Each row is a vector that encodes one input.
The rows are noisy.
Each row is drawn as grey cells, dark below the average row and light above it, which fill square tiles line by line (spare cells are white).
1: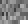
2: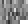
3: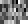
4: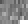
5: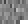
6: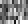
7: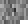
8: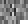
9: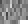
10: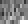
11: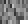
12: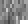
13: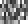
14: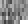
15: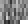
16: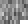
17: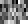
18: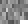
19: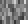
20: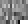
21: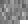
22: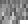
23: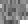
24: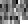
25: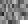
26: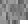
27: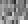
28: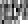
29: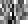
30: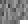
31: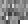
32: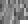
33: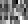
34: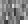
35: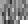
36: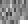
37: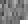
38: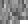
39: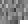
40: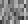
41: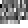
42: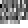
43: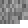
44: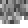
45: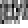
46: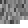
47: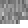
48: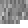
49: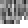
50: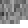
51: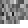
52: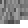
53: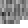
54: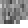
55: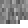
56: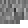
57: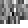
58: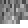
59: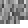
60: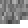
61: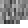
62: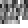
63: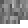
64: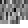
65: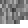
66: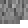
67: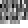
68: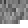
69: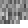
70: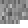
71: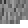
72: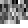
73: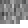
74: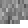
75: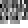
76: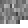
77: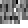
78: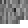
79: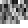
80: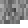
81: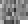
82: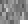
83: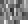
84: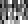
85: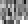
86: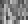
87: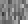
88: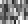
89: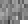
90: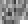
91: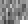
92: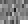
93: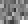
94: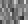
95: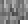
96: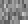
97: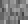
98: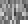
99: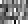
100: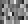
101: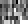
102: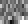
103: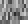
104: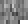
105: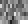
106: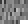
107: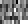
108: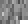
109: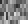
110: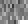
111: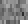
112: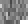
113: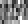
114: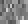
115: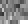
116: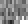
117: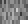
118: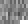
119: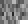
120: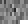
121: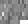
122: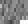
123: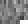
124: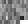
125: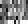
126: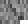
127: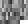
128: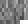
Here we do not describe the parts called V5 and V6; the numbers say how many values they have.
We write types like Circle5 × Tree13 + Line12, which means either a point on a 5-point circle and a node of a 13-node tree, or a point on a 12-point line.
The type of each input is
Bool × Bool × Bool × Bool × Label4 × V6 + V5.
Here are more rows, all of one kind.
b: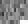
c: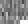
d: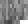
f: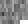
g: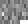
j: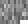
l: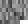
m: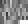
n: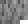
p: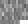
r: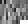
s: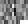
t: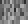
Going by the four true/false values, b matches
d and n.
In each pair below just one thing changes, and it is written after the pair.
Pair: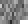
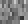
one of the four true/false values
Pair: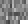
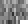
the value of V6
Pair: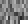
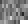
one of the four true/false values
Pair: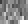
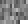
the label
